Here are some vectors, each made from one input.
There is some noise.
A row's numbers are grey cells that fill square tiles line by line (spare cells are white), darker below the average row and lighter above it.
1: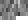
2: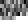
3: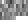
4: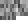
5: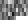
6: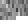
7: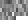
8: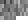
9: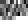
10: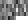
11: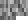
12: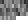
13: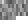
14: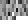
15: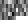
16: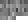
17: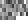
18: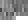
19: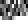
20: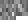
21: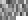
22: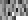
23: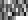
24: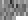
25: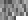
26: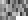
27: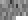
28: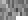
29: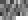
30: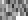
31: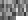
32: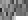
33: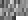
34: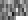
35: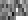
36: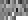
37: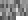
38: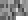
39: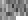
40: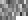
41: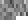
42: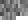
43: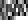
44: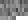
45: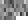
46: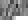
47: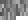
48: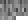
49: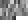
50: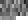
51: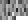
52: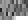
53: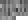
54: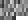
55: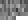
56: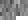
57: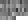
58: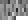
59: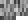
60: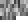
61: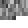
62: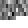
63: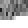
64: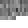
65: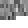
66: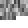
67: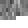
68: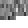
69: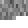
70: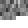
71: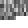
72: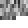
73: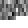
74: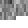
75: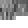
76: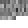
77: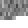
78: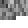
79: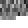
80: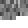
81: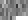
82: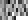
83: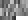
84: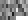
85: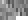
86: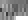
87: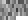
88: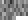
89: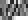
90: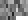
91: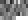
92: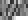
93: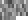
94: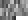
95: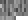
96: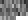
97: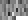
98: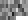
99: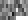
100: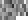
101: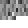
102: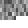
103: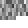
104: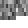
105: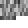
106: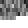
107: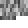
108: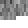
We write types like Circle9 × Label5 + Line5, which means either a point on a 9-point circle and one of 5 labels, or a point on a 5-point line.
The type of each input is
(Bool × Circle10 + Unit) × (Tree9 + Unit).
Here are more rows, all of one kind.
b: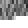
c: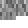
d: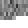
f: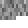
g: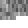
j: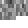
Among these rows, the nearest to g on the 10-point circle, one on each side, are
f and j.
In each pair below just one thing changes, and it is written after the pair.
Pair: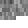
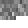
the place on the 10-point circle
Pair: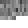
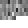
the place on the 10-point circle
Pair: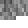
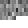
the true/false value
